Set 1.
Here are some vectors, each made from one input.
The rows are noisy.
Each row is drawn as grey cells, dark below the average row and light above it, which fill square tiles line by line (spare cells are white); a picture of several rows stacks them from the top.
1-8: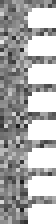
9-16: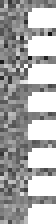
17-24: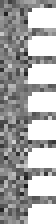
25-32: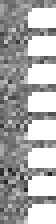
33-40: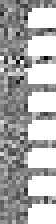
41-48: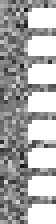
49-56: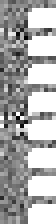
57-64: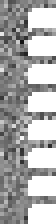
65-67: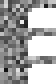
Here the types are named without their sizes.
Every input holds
a point on each of two lines.
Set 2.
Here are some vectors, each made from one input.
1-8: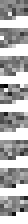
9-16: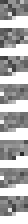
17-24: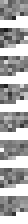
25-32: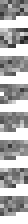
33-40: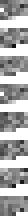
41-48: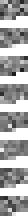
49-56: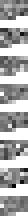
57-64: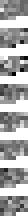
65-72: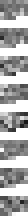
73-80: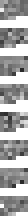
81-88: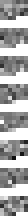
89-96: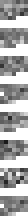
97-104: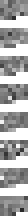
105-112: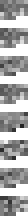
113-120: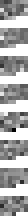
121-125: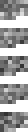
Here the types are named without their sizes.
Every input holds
either a point on a circle, or a fixed value.
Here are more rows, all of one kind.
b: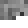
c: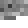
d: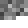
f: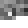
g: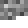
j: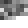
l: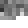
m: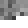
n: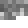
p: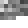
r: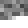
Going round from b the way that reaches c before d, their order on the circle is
b, m, c, n, l, d, j, p, r, f, g.
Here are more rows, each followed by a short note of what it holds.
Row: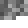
a point on a circle
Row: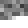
a point on a circle
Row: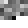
a point on a circle
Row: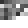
a fixed value
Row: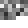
a fixed value
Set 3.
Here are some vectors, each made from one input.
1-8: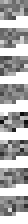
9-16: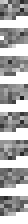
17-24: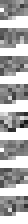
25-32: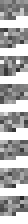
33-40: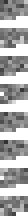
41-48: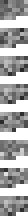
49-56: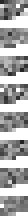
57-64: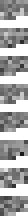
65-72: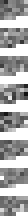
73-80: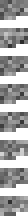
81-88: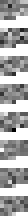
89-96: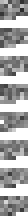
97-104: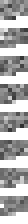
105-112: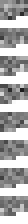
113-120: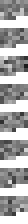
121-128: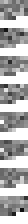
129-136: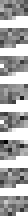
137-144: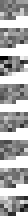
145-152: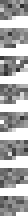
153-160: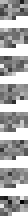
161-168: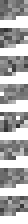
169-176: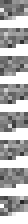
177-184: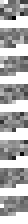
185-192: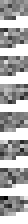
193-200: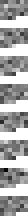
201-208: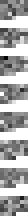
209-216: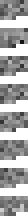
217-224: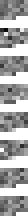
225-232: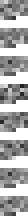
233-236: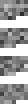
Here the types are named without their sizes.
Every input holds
either a point on a circle, or a fixed value.
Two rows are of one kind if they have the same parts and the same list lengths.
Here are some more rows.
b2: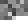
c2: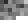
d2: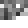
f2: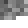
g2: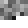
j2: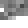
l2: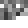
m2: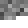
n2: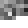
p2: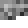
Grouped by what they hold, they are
b2, c2, f2, g2, j2, m2, n2, p2
d2, l2

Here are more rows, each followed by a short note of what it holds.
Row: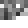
a fixed value
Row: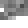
a point on a circle
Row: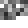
a fixed value
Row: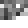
a fixed value
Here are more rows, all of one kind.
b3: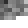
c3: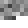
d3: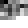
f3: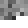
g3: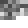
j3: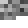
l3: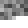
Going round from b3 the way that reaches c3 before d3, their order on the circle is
b3, j3, l3, f3, c3, g3, d3.
